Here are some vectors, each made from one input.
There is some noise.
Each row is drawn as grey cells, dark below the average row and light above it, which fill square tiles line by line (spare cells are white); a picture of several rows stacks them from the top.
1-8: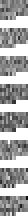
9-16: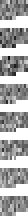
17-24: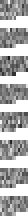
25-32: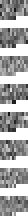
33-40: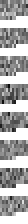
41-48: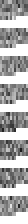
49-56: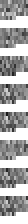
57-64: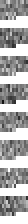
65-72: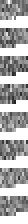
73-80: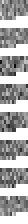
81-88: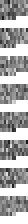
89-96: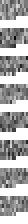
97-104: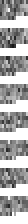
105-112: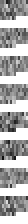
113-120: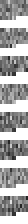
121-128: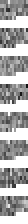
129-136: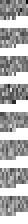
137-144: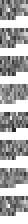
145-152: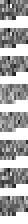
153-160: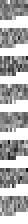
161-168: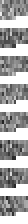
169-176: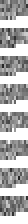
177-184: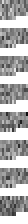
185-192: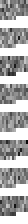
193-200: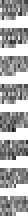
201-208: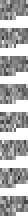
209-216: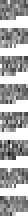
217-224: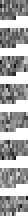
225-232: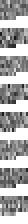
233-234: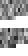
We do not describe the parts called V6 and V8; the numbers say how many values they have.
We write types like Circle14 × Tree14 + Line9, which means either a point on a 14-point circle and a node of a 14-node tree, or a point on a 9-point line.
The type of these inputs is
Line4 × (Unit + V6 × V8) + List2(Line5).
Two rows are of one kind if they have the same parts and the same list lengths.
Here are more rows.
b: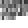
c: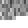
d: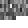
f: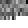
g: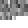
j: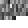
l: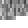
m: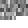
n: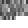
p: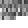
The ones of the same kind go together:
b, p
c, l
d, j
f, n
g, m

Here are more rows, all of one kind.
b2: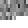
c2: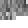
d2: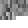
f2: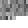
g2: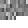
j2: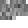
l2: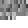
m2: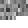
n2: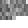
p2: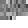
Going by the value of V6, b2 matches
c2, g2, j2 and n2.
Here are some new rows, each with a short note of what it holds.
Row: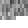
a point on a 4-point line
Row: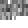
a point on a 4-point line, a value of V6 and a value of V8
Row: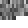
a list of two items
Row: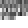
the empty list
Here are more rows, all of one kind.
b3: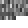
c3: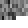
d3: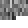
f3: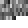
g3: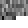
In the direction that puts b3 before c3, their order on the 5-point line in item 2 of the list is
f3, b3, c3, d3, g3.
